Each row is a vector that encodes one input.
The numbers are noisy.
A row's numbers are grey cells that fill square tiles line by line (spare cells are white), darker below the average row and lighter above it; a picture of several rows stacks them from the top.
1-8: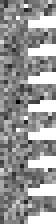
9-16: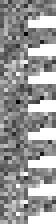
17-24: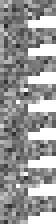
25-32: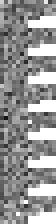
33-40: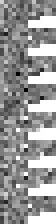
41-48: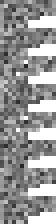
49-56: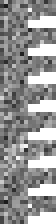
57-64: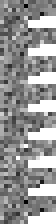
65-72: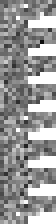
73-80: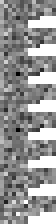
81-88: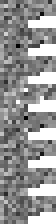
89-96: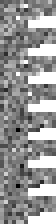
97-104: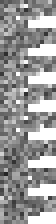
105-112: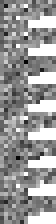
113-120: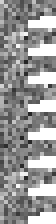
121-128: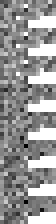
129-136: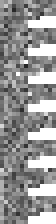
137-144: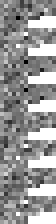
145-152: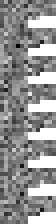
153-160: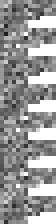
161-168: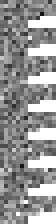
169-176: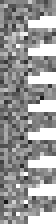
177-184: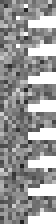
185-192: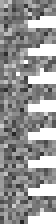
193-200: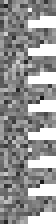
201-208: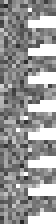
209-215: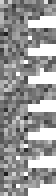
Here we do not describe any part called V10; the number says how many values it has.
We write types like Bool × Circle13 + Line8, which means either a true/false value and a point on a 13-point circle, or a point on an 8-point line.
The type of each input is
Bool × Label8 + V10.
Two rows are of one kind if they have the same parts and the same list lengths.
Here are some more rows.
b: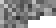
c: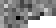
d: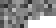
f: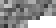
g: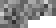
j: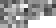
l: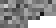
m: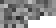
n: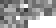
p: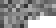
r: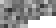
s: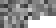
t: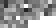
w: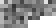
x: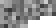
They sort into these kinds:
b, c, f, g, l, m, r, w, x
d, j, n, p, s, t

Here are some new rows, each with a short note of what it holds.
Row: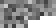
a value of V10
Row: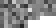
one of 8 labels and a true/false value
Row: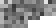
a value of V10
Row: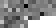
a value of V10
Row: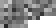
a value of V10
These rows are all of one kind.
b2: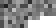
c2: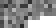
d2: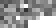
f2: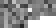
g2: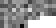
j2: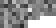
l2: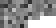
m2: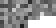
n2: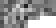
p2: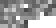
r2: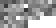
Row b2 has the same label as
c2 and l2.
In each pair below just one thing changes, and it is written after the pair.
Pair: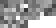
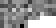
the true/false value
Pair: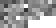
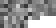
the true/false value
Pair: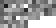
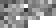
the label
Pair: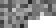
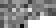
the label
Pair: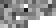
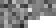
the true/false value
